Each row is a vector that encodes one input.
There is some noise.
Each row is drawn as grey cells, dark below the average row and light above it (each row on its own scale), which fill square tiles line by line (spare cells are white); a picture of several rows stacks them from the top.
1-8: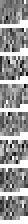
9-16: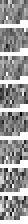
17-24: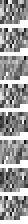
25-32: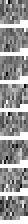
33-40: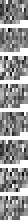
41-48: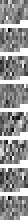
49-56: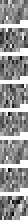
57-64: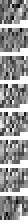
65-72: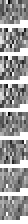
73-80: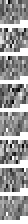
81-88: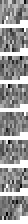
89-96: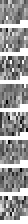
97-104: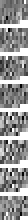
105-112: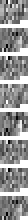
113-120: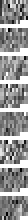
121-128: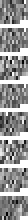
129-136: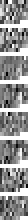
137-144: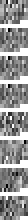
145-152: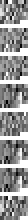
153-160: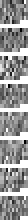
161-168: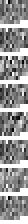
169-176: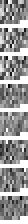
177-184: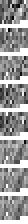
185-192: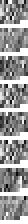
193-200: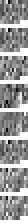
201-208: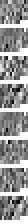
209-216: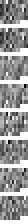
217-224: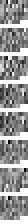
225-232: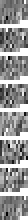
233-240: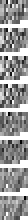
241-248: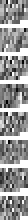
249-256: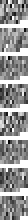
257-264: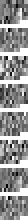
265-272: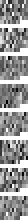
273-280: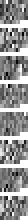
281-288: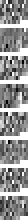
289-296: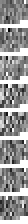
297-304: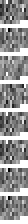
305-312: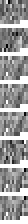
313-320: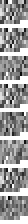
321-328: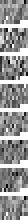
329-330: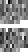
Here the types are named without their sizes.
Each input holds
either a point on a circle and a true/false value, or a fixed value.
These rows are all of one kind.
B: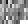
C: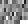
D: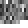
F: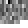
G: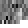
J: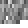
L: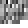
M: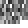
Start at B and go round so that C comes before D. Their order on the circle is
B, L, G, C, D, F, M, J.
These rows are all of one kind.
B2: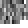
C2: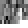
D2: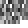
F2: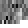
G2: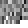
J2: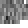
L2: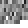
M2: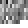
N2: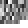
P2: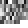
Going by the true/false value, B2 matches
C2, D2, F2 and J2.
